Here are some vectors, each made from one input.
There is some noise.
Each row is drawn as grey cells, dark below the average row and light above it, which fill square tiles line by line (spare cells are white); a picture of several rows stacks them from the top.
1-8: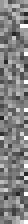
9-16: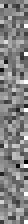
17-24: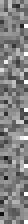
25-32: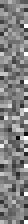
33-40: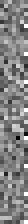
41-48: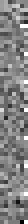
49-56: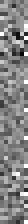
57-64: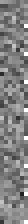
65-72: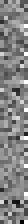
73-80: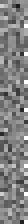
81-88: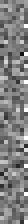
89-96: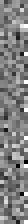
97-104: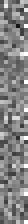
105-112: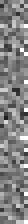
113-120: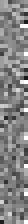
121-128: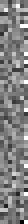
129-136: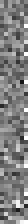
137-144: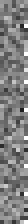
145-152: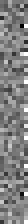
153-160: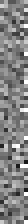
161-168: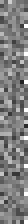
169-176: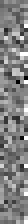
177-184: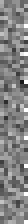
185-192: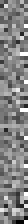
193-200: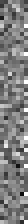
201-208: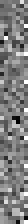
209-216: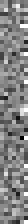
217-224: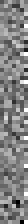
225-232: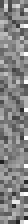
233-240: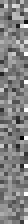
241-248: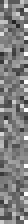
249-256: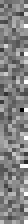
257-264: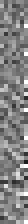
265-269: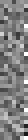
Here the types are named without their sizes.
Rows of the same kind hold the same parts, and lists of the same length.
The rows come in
4 kinds.
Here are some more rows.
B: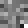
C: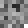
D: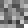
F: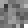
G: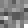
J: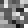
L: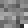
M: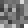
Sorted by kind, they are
B, G
C, F, M
D, L
J

